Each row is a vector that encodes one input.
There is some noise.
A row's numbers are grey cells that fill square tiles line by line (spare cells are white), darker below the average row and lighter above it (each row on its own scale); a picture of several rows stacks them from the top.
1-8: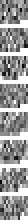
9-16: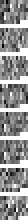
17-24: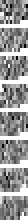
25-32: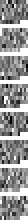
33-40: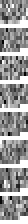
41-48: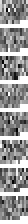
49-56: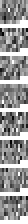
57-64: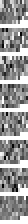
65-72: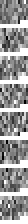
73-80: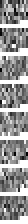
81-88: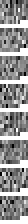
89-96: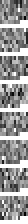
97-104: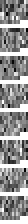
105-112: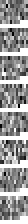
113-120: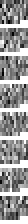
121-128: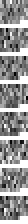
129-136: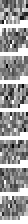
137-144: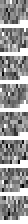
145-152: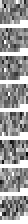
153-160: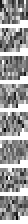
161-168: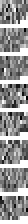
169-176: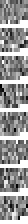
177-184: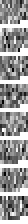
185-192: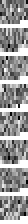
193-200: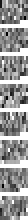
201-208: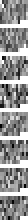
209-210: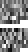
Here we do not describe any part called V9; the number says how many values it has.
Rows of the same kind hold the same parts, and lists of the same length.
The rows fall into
3 kinds.
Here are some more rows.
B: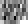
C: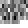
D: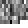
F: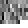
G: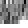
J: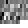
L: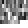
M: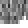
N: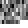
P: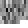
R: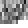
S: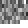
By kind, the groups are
B, C, G, M, P, R
D, L, N, S
F, J

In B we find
a node of an 8-node tree.
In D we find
a value of V9.
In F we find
a point on a 4-point line and a true/false value.
